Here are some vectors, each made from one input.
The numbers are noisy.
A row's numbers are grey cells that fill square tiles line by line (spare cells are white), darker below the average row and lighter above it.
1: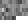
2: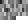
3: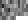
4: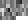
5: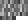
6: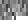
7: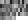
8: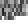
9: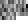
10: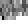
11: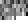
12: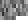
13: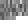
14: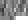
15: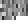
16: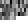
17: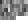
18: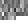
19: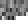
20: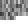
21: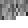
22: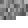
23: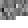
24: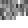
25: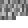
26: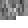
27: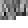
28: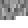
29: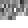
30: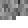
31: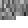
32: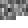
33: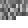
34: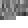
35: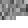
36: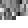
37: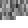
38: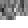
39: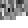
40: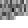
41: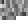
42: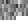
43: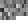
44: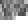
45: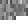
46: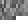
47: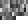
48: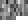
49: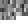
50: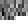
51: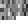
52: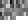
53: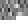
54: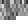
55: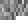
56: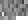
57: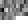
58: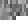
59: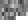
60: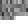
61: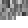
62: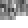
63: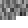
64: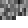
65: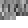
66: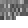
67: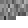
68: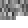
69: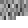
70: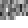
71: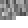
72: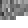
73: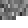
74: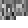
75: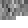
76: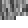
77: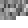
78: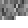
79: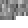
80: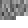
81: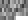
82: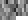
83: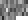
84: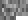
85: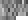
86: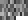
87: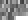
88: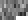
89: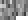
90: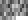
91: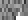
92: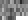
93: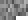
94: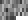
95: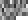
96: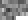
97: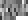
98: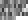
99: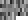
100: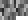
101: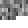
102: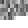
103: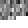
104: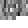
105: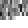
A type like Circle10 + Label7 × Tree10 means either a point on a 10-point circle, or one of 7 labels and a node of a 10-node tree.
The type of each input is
(Bool × Bool × Bool + Label10) × Label5.
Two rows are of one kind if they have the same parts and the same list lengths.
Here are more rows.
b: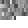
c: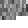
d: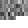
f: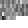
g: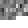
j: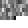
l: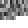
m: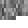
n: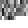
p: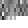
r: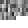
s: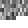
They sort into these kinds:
b, f, g, p, r, s
c, d, j, l, m, n

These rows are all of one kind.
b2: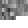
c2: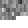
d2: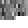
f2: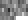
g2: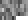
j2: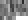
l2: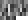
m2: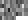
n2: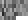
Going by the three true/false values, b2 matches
d2 and n2.
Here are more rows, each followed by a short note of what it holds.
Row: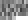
one of 5 labels and three true/false values
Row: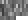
one of 5 labels and three true/false values
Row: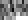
one of 5 labels and three true/false values
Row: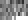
one of 5 labels and three true/false values
